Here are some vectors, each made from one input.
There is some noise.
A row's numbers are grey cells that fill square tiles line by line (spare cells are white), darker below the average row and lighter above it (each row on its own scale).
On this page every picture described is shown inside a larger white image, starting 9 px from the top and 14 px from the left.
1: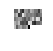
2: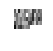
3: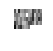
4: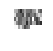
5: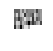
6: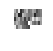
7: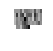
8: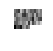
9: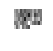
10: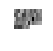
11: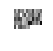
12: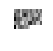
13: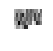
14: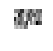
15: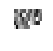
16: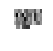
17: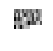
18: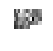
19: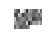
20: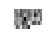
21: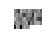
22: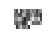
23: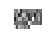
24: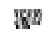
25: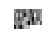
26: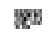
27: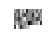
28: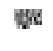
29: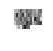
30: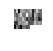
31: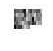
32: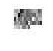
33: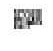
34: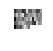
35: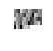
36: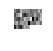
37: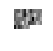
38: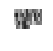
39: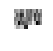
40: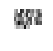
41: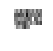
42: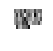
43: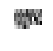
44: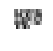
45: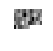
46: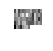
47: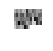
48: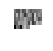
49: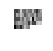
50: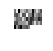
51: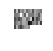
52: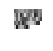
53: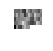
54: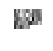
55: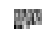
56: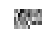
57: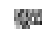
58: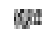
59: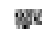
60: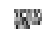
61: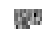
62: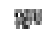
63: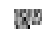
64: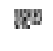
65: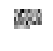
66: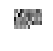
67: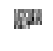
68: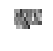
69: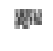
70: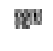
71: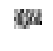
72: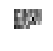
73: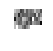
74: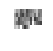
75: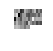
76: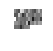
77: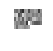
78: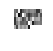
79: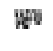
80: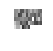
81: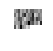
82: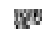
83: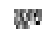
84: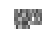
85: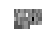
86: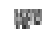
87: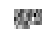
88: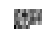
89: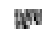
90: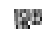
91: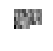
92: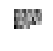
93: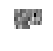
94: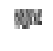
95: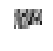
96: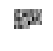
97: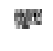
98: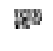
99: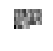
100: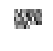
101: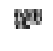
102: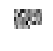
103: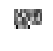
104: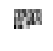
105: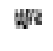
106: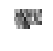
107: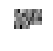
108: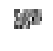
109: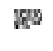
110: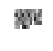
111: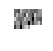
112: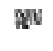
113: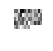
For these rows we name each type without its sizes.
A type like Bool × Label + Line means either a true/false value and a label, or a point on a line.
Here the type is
Line × Line + Tree × Tree.
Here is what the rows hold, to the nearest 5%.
About 40% of them hold a point on each of two lines. The rest hold a node of each of two trees.
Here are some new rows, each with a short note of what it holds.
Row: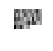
a point on each of two lines
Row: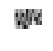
a node of each of two trees
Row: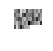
a point on each of two lines
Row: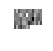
a point on each of two lines
